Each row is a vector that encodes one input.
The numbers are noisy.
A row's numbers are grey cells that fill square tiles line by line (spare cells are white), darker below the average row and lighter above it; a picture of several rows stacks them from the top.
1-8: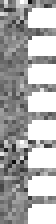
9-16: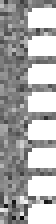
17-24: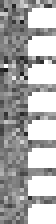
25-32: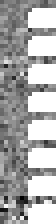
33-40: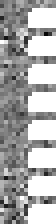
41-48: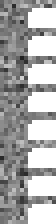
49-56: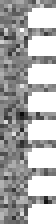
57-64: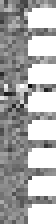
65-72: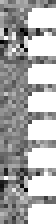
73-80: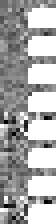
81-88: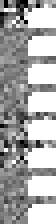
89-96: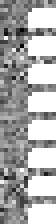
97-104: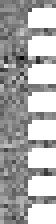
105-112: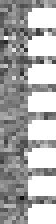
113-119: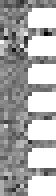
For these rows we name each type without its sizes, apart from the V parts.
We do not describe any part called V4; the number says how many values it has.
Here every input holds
a value of V4, together with a list of items, each a point on a line and a true/false value.
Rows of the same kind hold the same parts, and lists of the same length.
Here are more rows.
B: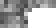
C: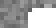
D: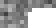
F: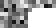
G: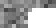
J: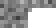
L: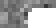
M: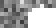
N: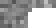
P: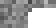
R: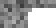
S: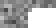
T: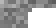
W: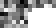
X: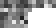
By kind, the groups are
B, F, M
C, D, G, J, L, N, R, S, W, X
P, T

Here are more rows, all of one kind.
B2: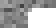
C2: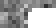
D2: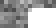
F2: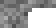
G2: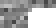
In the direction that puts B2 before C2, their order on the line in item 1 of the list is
B2, G2, C2, F2, D2.
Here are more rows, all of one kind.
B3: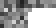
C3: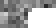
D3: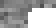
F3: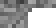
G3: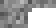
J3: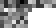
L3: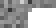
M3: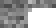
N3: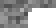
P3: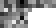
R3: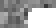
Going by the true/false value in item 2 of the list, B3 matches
J3 and M3.
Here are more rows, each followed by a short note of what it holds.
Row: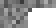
a value of V4, together with a list of one item
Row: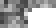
a value of V4, together with the empty list
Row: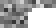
a value of V4, together with the empty list
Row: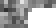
a value of V4, together with a list of one item
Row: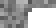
a value of V4, together with a list of one item
